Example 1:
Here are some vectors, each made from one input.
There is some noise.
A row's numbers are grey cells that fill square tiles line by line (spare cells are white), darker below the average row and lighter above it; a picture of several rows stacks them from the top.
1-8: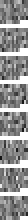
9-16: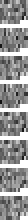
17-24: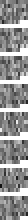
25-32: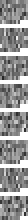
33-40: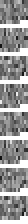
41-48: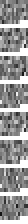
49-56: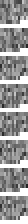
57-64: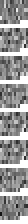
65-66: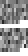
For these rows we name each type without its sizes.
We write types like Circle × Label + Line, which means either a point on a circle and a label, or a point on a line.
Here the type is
Bool × Bool × Bool.
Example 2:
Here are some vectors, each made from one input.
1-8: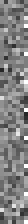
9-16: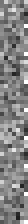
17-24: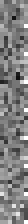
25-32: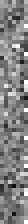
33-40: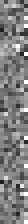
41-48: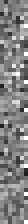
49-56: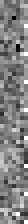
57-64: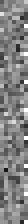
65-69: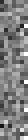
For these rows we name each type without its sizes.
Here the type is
Line.
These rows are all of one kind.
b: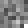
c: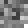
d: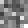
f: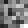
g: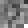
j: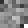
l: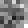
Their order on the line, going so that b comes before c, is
j, b, g, l, c, d, f.
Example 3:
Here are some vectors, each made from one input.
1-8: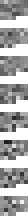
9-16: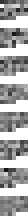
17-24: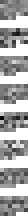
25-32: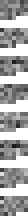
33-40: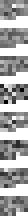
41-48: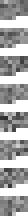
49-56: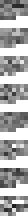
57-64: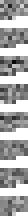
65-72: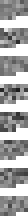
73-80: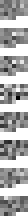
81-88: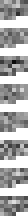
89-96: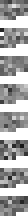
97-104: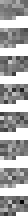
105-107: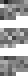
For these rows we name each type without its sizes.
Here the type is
Line × Line.
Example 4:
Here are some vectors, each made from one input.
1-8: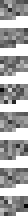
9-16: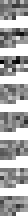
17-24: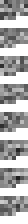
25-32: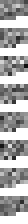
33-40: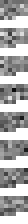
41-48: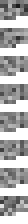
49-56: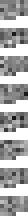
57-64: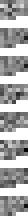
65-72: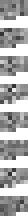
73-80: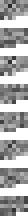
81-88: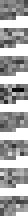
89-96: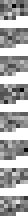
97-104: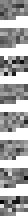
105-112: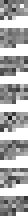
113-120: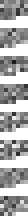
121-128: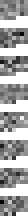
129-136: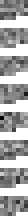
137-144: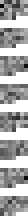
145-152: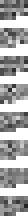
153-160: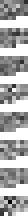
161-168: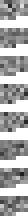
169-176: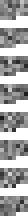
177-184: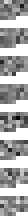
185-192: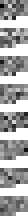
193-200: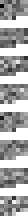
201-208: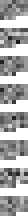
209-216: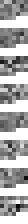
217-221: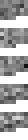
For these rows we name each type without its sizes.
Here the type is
Label.
